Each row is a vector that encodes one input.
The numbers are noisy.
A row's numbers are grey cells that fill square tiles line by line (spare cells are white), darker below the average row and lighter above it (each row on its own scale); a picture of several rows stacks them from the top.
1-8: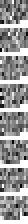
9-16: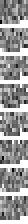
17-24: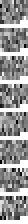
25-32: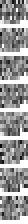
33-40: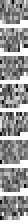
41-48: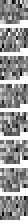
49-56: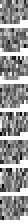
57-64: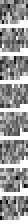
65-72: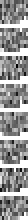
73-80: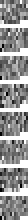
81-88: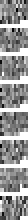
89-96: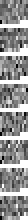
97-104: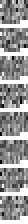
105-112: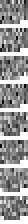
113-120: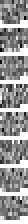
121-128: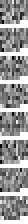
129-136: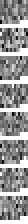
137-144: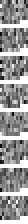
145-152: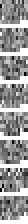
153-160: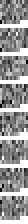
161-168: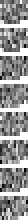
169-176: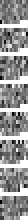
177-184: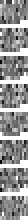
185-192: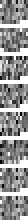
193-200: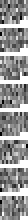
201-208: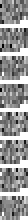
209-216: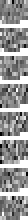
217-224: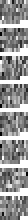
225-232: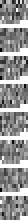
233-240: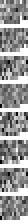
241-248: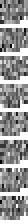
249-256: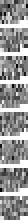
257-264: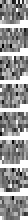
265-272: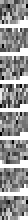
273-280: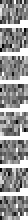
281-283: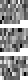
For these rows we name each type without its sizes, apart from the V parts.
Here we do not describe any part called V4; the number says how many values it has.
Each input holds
a point on a line, together with either a point on a line, or a list of values of V4.
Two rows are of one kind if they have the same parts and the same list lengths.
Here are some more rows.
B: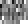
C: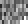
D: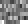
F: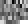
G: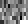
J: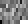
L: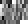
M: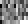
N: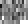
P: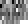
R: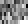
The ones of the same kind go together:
B, D, F, N, P
C, R
G, L
J, M

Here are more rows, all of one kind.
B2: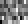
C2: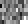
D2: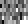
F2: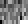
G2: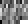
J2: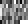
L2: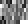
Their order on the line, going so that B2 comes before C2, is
L2, J2, G2, F2, B2, D2, C2.
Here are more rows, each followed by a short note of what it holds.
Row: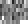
a point on each of two lines
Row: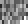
a point on a line, together with the empty list
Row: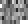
a point on a line, together with the empty list
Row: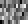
a point on a line, together with a list of two items
